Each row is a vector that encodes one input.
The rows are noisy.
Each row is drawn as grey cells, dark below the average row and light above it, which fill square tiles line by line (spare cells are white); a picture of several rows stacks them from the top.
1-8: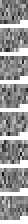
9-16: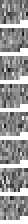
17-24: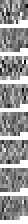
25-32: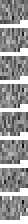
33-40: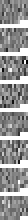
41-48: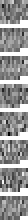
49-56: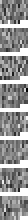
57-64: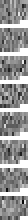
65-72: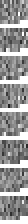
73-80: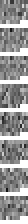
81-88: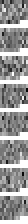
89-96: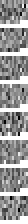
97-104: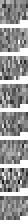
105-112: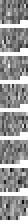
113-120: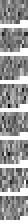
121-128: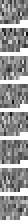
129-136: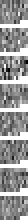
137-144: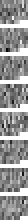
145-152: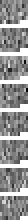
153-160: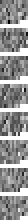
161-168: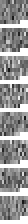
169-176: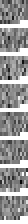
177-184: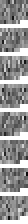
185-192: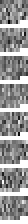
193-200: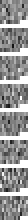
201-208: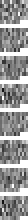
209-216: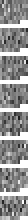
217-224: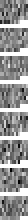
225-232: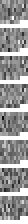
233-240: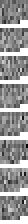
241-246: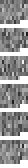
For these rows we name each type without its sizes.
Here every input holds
a point on a line, together with either a label, or a point on a line.
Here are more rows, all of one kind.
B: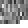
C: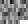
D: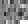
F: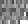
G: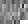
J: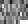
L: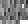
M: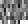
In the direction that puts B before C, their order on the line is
B, J, F, C, D, L, M, G.
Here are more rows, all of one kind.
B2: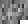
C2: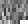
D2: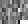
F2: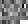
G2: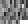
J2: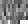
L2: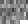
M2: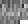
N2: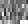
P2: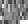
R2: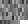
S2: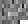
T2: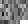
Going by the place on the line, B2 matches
D2, F2 and S2.
